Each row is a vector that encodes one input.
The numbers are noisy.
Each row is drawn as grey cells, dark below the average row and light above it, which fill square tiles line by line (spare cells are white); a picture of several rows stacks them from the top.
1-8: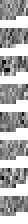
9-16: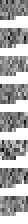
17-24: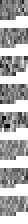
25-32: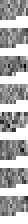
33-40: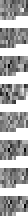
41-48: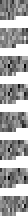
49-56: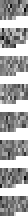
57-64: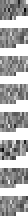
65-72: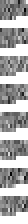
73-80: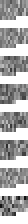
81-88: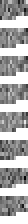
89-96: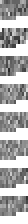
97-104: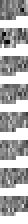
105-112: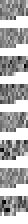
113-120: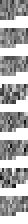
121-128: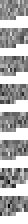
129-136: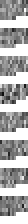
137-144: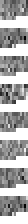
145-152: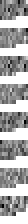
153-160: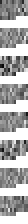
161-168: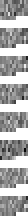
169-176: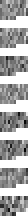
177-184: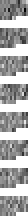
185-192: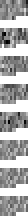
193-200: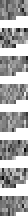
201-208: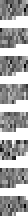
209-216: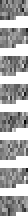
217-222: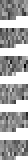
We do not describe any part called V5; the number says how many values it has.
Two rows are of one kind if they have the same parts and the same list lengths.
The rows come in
3 kinds.
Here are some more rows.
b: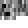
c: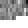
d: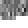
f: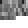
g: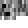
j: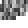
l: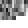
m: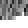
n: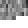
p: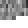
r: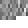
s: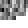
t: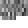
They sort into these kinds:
b, g
c, d, f, m, n, p, r, t
j, l, s

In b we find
a fixed value.
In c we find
five true/false values and a value of V5.
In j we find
a point on a 9-point circle.
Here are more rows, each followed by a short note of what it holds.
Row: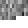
five true/false values and a value of V5
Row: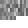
five true/false values and a value of V5
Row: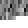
five true/false values and a value of V5
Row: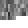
five true/false values and a value of V5
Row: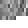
five true/false values and a value of V5
